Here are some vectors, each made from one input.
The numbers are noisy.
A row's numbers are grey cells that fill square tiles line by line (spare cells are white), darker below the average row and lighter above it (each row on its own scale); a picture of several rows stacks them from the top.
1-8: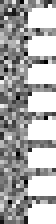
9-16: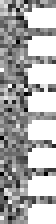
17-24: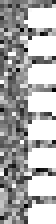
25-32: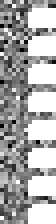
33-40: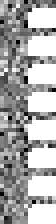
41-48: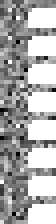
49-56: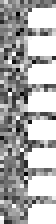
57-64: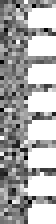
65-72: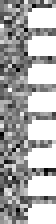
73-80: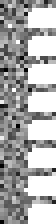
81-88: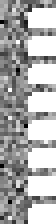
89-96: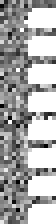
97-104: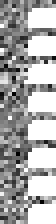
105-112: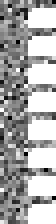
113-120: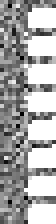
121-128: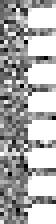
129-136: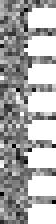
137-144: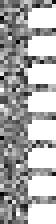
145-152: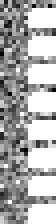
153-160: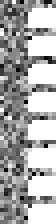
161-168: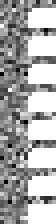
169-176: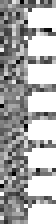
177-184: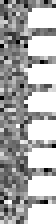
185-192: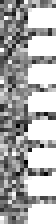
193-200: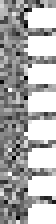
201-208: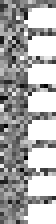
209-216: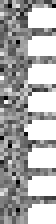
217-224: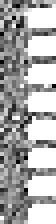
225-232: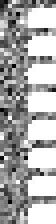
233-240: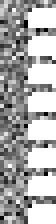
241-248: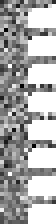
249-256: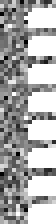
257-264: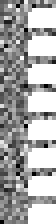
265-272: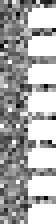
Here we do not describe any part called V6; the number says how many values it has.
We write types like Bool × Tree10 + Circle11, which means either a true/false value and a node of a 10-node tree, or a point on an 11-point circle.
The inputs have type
(Bool × List2(V6) + Line11) × Label8.
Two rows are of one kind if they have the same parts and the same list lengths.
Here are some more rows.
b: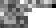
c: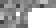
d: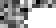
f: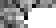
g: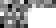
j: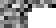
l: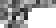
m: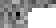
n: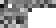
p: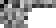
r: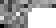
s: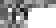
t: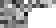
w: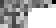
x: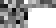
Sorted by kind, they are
b, c, g, j, r
d, f
l, m, p, s, w
n, t, x

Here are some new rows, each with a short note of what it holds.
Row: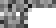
one of 8 labels and a point on an 11-point line
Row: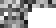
one of 8 labels and a point on an 11-point line
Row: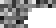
one of 8 labels and a true/false value, together with the empty list
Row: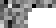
one of 8 labels and a true/false value, together with a list of two items
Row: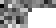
one of 8 labels and a true/false value, together with the empty list
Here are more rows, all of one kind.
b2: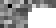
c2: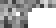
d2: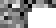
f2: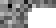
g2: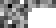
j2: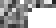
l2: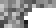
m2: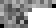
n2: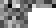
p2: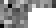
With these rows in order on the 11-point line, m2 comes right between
g2 and j2.
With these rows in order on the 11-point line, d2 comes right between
f2 and l2.
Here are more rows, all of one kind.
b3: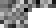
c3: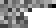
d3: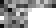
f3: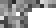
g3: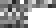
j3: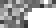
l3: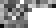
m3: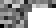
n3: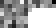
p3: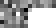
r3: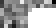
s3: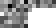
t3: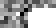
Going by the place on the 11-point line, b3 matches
f3 and p3.
